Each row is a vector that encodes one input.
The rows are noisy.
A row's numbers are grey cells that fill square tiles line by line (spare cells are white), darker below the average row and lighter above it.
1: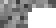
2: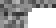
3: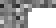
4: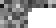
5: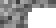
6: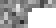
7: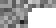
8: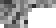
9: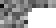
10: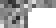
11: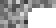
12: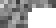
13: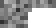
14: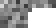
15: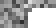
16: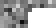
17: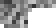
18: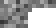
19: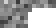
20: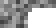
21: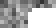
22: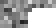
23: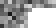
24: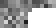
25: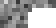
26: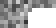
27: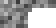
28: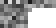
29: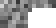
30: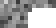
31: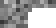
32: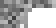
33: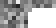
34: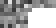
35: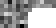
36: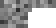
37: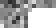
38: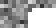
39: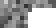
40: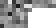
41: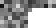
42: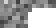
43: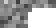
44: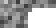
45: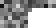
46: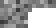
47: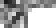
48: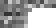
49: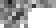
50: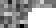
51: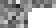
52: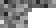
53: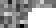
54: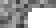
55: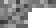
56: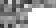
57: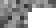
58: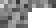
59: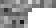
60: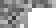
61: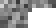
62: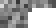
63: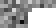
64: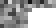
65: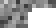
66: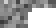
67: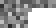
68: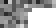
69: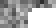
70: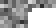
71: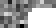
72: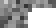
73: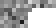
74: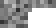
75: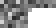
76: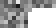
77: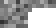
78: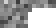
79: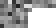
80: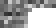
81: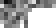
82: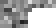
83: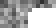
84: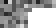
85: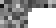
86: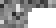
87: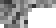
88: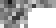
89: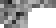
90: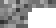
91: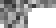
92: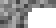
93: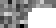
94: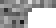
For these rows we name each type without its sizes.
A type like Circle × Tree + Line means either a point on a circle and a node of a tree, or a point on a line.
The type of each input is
Label × Label + Tree + Unit.
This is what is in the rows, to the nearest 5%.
About 5% of them hold a fixed value. About 60% of them hold two labels. The rest hold a node of a tree.
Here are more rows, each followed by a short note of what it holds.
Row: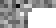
two labels
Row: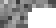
a node of a tree
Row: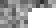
two labels
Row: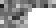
two labels
